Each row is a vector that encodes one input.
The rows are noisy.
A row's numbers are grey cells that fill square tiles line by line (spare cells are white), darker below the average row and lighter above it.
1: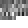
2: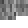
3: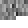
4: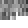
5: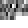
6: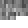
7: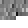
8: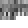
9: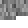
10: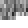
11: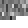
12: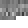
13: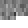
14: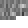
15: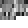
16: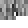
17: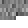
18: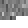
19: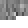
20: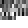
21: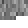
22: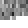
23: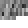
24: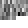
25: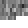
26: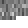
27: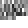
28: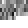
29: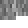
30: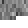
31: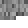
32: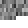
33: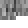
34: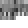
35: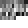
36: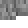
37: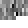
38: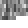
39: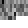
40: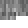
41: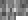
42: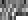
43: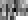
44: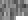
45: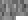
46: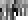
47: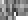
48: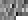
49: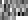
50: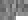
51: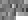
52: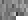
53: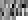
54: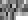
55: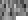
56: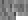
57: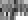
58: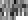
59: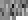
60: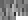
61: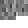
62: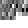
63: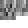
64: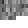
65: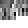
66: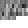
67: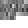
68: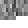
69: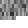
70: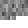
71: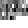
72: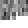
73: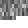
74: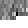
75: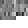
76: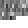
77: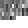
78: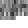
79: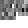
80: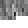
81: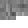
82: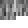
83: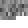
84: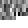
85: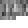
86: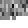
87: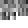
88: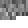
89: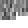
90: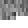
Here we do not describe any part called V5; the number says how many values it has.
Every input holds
a list of up to two items, each a true/false value and a value of V5.
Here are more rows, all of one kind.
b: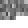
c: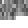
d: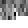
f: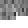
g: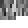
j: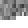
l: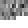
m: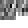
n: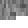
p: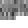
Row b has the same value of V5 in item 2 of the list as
c, g, l and n.
